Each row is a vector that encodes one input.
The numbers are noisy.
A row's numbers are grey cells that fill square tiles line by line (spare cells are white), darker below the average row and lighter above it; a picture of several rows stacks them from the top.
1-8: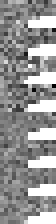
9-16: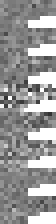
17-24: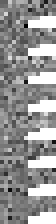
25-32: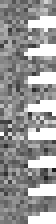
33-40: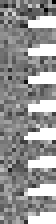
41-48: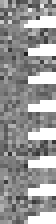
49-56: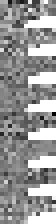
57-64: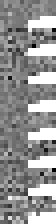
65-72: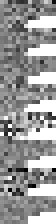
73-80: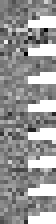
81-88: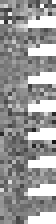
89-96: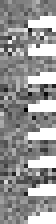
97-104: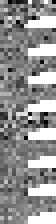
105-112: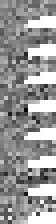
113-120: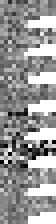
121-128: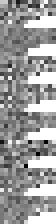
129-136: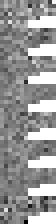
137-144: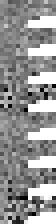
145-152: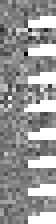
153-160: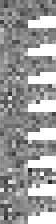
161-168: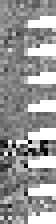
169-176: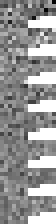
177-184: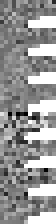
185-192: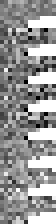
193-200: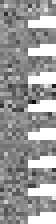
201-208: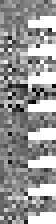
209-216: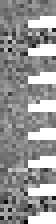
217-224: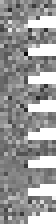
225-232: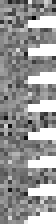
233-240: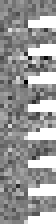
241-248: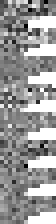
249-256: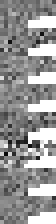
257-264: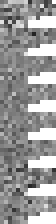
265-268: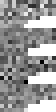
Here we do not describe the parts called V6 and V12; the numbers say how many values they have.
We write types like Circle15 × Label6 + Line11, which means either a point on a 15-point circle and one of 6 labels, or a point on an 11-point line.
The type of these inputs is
(Line9 + Line11) × V6 × V12.
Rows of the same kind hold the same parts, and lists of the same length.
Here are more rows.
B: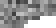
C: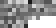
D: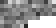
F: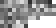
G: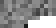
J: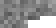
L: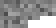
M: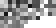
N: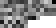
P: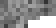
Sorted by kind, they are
B, C, D, G, J, L, M, P
F, N

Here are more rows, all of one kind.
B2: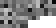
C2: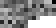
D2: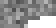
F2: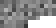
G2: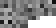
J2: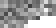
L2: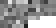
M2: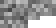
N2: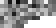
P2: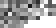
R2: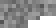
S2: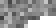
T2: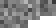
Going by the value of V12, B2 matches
C2, G2, L2 and T2.
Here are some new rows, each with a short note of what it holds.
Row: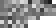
a point on an 11-point line, a value of V6 and a value of V12
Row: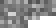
a point on a 9-point line, a value of V6 and a value of V12
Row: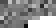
a point on an 11-point line, a value of V6 and a value of V12
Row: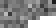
a point on an 11-point line, a value of V6 and a value of V12
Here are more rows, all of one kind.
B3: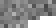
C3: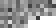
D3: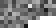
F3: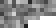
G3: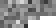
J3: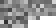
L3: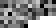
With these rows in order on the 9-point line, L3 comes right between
C3 and D3.
